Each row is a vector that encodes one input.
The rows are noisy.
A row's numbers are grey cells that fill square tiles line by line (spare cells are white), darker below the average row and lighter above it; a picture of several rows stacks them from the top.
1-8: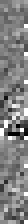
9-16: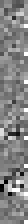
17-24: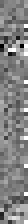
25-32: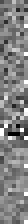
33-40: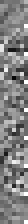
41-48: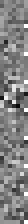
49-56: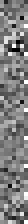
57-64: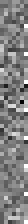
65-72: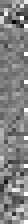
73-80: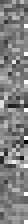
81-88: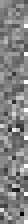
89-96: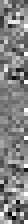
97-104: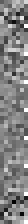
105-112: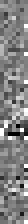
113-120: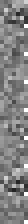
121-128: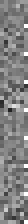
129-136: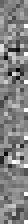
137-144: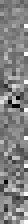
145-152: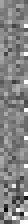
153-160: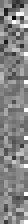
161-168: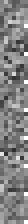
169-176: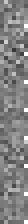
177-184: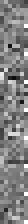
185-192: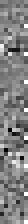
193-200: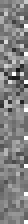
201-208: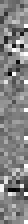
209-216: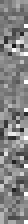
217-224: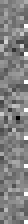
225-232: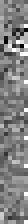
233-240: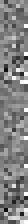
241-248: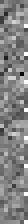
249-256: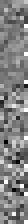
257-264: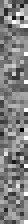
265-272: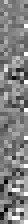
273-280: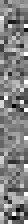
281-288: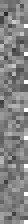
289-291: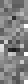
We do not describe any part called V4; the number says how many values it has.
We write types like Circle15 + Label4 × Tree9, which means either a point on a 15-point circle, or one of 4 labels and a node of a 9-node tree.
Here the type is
(Bool × Bool × Bool × Bool + Line7) × V4 + Label8 × Label8.
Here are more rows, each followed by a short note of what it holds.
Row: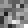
four true/false values and a value of V4
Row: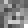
four true/false values and a value of V4
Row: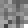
a point on a 7-point line and a value of V4
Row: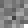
four true/false values and a value of V4
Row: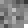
a point on a 7-point line and a value of V4
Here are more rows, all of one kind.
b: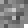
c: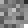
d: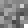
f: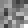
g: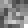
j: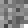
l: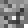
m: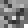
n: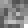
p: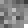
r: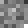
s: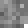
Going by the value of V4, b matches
c, p and r.
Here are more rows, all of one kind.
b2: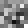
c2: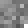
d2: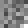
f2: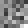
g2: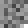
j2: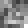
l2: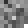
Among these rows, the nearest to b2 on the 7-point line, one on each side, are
c2 and d2.
